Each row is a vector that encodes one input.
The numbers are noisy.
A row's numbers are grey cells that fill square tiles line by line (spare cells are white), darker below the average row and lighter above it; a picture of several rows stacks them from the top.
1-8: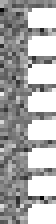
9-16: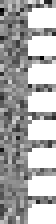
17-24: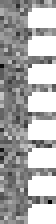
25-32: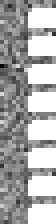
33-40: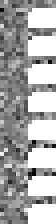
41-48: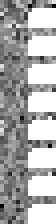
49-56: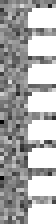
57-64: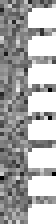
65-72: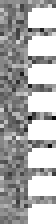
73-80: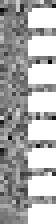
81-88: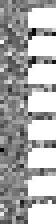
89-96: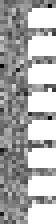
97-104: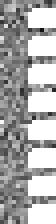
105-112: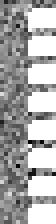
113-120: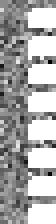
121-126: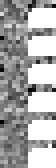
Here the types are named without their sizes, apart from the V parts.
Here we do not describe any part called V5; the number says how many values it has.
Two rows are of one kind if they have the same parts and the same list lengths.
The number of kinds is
3.
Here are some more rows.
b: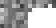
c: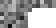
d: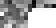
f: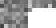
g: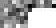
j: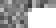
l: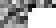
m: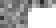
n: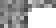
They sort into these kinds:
b, f, j, m, n
c
d, g, l

